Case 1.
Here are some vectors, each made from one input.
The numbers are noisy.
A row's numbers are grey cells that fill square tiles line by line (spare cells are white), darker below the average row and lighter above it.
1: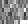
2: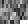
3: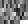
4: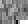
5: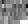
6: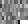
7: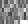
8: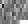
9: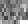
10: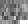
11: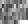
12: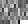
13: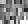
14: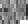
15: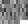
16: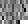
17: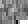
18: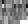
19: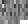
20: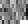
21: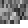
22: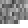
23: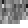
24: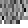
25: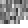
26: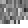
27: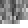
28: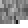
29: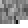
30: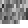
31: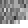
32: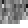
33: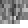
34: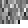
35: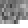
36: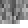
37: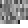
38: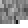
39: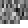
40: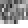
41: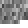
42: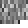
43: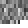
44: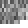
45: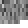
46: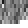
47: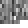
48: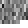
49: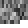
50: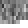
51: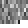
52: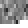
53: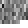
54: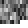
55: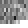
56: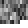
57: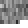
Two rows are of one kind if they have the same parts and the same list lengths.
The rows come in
3 kinds.
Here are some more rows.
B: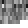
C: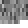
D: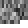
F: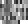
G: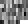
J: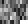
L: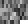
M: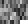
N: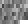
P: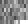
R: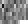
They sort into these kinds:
B, C, G, N, R
D, J, L, M
F, P

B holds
three true/false values.
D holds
a fixed value.
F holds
a node of a 7-node tree.
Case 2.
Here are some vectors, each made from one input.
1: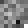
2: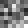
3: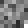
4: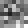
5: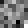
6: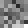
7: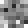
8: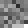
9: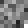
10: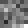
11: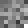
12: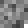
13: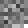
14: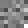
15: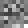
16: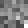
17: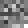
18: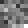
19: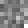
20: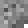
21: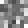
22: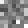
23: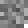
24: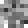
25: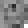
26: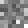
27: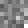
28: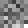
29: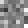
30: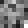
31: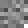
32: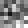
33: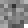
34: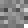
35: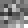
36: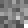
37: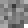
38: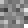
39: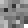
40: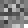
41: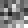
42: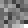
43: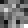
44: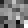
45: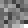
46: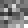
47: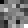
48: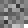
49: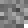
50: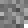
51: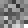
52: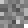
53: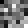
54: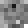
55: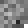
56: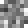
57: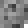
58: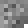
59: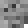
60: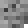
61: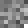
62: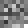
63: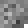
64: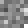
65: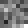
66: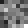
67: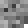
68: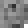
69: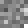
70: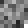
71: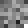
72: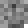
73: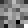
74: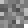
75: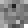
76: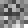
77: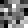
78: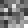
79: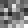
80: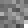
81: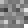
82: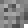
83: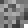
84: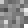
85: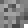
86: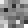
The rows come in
2 kinds.
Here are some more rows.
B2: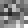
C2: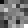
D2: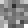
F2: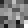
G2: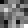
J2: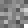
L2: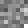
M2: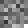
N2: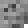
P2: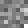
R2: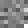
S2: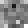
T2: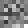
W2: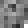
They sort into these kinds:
B2, C2, G2, M2, T2
D2, F2, J2, L2, N2, P2, R2, S2, W2

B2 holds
a point on a 6-point line.
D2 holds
three true/false values.
